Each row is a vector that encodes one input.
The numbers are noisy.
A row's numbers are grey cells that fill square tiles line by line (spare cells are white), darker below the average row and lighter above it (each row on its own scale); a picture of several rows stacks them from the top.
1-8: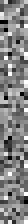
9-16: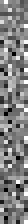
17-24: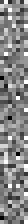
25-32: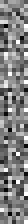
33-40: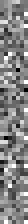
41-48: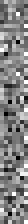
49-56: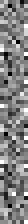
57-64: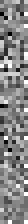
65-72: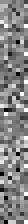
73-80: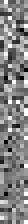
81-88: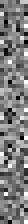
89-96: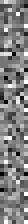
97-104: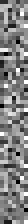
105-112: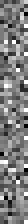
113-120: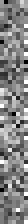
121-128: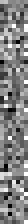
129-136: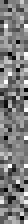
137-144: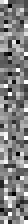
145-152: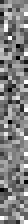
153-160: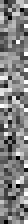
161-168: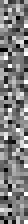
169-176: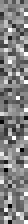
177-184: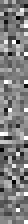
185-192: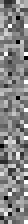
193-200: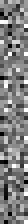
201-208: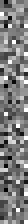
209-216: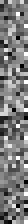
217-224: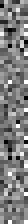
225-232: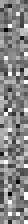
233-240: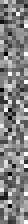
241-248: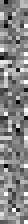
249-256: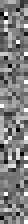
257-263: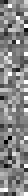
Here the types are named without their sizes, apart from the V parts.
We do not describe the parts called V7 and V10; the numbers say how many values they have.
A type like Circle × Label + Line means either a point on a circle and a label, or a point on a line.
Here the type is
Bool × Bool × Bool × (Line + V7) × V10.
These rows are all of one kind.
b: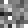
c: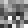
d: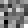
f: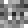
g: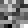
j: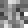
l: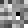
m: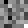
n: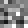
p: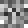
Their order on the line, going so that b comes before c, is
l, n, b, p, m, j, f, d, c, g.
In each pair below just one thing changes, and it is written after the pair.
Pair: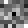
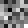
one of the three true/false values
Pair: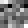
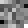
one of the three true/false values
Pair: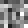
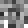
the value of V10
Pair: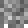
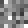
the value of V7
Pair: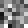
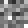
the value of V7
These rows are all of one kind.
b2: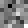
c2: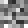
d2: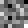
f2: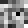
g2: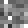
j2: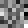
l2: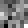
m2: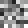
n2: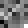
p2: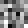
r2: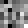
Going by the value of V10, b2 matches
g2, m2 and r2.
